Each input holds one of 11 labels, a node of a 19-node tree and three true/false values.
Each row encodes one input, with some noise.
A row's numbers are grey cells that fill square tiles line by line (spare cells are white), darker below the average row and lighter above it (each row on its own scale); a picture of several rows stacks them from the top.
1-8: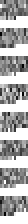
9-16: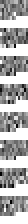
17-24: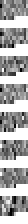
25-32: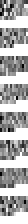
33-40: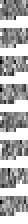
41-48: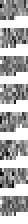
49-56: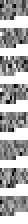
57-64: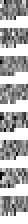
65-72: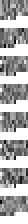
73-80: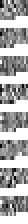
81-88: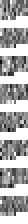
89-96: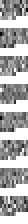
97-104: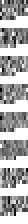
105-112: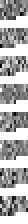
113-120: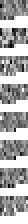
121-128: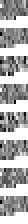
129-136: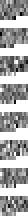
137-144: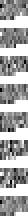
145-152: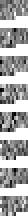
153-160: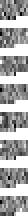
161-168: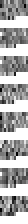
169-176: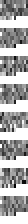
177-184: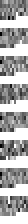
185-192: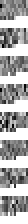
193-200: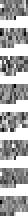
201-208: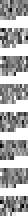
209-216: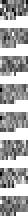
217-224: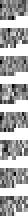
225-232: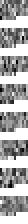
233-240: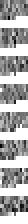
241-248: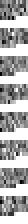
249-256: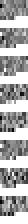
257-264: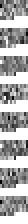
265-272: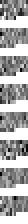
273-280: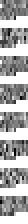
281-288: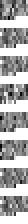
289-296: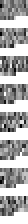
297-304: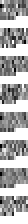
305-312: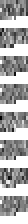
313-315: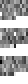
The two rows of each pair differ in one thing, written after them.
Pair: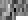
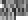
the label
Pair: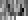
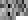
the label
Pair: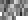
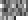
one of the three true/false values
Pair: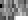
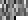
the label
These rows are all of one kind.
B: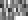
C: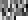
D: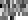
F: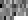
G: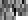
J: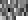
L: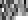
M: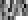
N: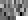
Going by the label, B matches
C, J and M.
